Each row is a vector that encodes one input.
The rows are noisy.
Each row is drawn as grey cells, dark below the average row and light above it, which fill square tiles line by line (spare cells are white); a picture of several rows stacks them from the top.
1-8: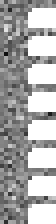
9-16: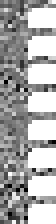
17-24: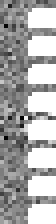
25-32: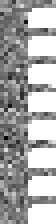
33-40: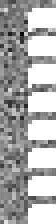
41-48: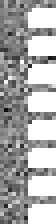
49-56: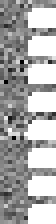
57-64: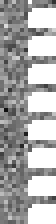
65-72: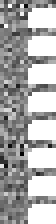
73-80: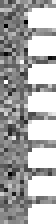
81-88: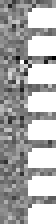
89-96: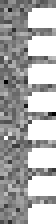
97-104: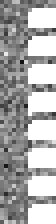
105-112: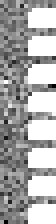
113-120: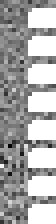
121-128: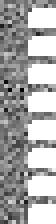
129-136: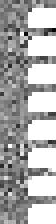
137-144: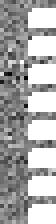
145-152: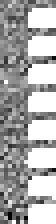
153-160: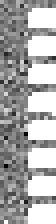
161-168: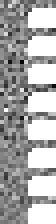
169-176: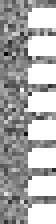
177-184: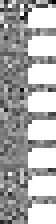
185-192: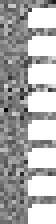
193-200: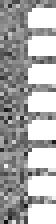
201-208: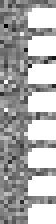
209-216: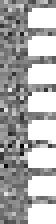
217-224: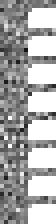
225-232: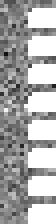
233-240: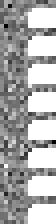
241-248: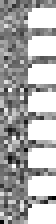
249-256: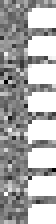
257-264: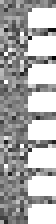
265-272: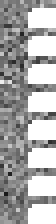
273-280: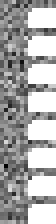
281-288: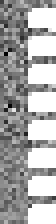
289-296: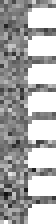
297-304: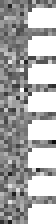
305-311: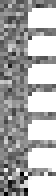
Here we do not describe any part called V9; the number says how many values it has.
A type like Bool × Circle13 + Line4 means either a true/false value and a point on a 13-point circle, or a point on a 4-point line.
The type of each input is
((Label6 + Line7) × Label8 + (Line8 + V9) × V9) × V9.
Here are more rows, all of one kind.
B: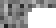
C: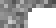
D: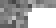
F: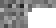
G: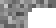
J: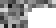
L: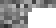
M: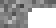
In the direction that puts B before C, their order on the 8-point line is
D, B, F, L, J, M, C, G.
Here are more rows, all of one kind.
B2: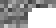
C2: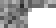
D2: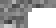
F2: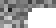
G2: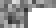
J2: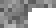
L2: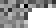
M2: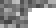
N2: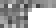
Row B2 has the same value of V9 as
D2 and M2.
